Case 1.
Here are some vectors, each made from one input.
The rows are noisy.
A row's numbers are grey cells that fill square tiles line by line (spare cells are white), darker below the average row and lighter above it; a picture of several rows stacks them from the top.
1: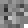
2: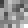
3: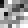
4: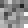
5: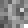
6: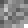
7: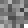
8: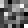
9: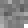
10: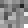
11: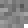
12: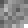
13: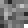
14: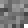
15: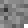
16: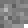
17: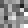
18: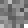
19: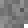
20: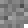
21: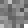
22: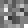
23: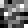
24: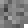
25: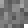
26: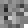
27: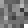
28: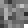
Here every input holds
a point on a 5-point line.
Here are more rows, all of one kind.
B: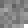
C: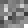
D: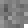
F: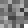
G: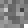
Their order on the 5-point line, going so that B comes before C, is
F, D, G, B, C.
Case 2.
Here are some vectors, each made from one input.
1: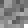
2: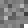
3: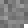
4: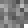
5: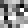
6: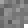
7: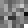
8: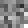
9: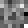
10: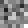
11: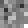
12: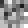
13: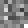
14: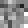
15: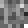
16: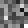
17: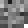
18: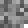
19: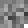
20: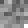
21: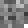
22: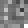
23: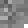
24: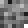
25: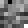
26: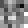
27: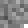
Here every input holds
a point on each of two 5-point lines.
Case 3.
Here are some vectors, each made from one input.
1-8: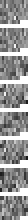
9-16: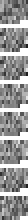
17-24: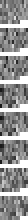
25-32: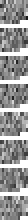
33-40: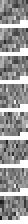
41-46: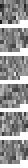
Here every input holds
a point on an 8-point line.
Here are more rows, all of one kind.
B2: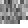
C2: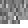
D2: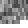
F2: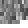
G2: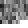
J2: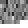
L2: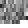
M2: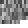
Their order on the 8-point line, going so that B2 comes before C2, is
L2, B2, C2, D2, J2, M2, F2, G2.
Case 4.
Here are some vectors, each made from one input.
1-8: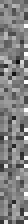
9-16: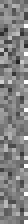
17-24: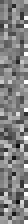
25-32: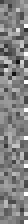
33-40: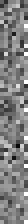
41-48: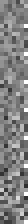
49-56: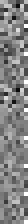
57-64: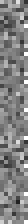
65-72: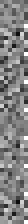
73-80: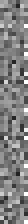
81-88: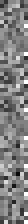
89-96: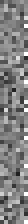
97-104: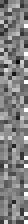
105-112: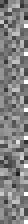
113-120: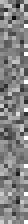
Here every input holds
a node of a 10-node tree.
